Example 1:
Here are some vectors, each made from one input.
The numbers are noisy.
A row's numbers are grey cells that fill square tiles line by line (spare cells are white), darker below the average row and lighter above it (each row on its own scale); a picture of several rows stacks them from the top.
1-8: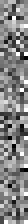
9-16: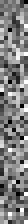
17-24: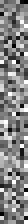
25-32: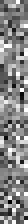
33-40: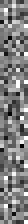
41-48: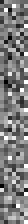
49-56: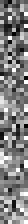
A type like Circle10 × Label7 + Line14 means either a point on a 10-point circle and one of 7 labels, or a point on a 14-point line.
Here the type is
Label11.
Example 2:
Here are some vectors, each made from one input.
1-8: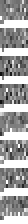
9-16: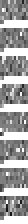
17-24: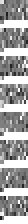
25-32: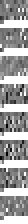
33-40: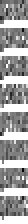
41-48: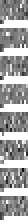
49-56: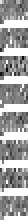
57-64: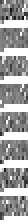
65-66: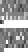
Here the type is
Label11.
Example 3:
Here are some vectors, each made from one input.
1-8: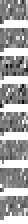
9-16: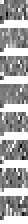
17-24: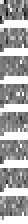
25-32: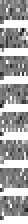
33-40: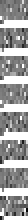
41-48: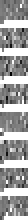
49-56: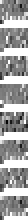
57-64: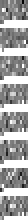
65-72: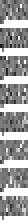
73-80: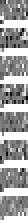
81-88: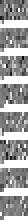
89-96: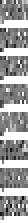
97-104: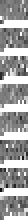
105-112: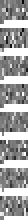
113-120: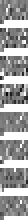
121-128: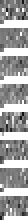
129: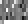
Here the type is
Label11.
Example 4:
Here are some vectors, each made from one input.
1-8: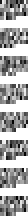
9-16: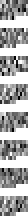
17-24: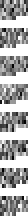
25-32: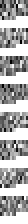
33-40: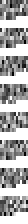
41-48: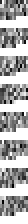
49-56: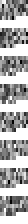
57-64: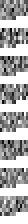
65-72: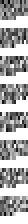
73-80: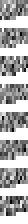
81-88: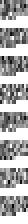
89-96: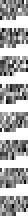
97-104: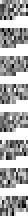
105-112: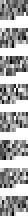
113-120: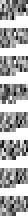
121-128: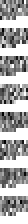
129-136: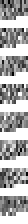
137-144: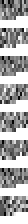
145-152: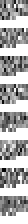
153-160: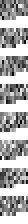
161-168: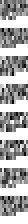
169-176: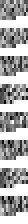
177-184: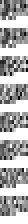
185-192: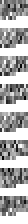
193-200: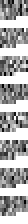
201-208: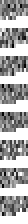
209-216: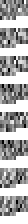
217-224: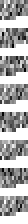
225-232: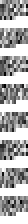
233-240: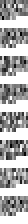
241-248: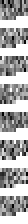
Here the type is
Label9.
